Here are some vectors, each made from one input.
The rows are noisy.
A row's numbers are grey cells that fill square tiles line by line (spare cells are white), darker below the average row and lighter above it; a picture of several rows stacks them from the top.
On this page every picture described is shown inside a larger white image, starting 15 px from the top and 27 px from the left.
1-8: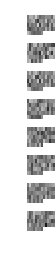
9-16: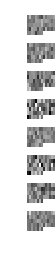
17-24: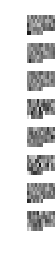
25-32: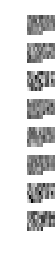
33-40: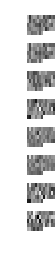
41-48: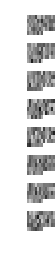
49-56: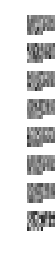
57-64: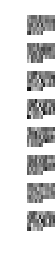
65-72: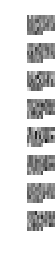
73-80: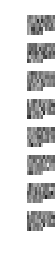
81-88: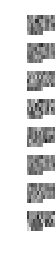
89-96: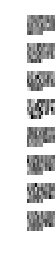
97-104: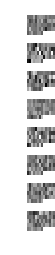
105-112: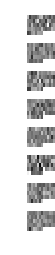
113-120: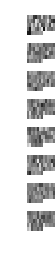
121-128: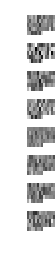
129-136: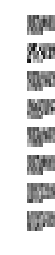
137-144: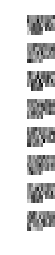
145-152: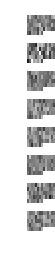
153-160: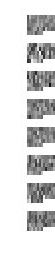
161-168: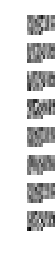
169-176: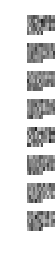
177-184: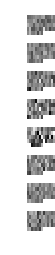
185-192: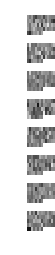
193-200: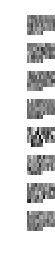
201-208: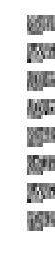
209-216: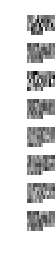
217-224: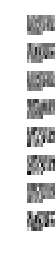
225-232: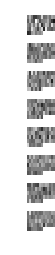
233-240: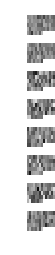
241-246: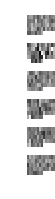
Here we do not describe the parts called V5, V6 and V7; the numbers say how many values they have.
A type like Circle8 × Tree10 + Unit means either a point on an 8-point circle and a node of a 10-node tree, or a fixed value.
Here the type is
(Bool × Bool × Bool × (Line9 + V6) + V7) × V5 + Circle10.
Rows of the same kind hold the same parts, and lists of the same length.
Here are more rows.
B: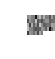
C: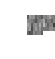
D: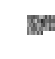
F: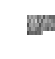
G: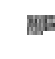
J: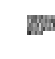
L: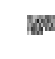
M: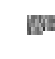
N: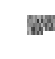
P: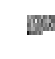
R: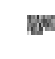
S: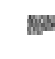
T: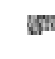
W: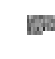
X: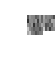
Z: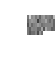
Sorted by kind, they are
B, D, L, N, R, X
C, G, J, W
F, P, T
M, S, Z

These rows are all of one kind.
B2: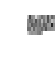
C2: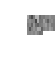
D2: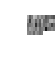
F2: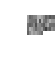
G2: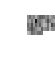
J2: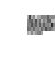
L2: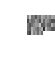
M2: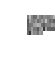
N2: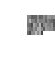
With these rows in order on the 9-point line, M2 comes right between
B2 and J2.
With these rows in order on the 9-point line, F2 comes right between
B2 and D2.
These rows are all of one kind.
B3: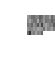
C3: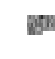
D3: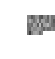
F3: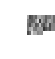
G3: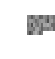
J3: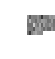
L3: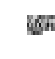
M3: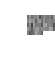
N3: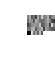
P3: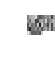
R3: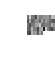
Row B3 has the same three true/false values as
C3, L3 and N3.
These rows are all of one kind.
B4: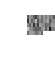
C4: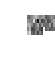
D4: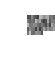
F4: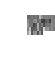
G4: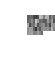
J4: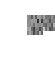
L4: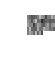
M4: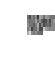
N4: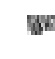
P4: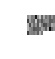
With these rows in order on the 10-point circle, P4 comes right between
B4 and J4.
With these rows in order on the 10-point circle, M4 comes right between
D4 and F4.
